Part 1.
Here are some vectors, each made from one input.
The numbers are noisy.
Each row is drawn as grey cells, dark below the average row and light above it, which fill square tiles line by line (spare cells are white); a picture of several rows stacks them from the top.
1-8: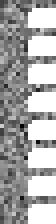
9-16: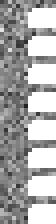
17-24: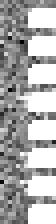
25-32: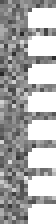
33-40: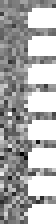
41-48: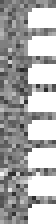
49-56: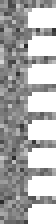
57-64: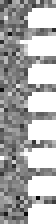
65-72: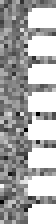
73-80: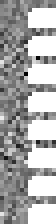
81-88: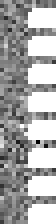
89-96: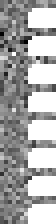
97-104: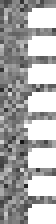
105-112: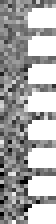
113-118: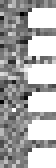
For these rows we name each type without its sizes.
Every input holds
a point on a circle.
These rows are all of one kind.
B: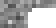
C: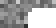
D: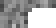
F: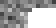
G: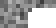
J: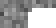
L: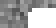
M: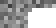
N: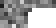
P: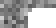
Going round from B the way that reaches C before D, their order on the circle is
B, F, J, C, G, L, P, D, N, M.
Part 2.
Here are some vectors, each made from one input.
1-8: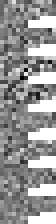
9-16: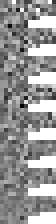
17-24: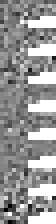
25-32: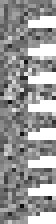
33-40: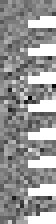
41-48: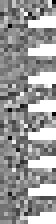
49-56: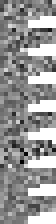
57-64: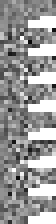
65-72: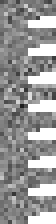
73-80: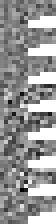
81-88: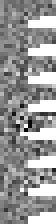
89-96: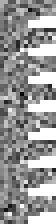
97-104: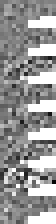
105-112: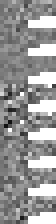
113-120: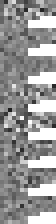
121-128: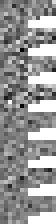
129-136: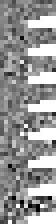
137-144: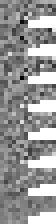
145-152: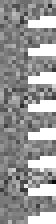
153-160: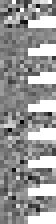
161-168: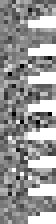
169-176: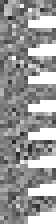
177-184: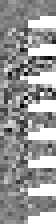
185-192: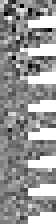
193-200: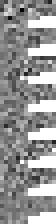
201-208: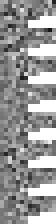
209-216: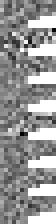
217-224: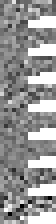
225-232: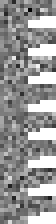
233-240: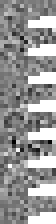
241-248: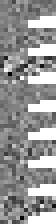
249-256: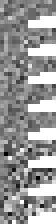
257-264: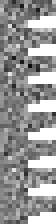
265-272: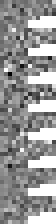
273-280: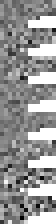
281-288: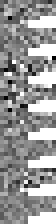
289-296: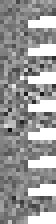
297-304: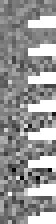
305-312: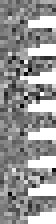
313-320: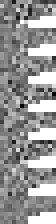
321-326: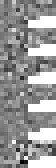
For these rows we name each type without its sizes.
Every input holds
a point on each of two lines.
